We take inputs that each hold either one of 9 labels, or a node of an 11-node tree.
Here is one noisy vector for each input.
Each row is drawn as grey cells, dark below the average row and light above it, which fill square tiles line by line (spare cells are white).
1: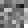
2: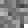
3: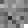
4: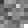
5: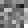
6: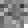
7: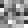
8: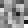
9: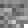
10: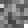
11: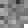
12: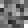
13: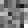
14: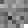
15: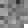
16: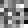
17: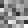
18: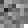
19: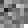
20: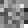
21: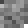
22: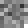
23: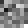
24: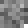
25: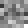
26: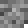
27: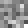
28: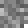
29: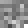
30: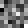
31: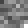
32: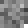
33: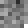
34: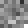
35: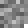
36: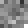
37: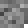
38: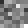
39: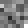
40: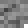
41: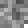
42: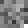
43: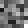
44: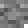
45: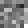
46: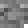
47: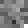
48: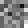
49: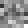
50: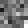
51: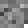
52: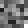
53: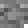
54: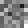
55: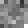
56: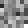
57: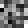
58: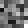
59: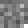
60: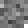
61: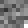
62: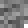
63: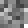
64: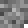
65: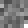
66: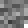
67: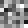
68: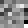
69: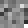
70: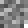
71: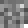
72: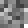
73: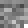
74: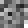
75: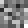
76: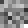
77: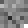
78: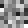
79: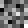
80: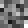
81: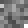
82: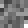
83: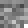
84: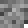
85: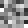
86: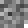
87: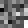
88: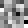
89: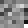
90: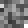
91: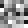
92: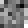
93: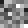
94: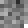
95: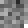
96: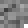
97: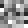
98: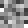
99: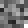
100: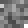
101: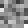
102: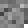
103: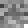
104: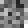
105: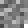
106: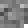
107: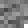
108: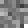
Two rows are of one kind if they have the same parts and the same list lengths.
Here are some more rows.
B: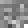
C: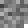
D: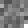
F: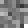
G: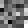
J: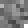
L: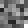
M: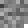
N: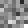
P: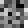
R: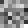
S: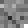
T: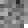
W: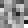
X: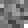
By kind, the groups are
B, C, F, M, N, P, T, W
D, G, J, L, R, S, X

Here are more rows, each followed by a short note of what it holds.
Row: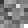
a node of an 11-node tree
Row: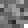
a node of an 11-node tree
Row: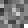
a node of an 11-node tree
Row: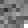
a node of an 11-node tree
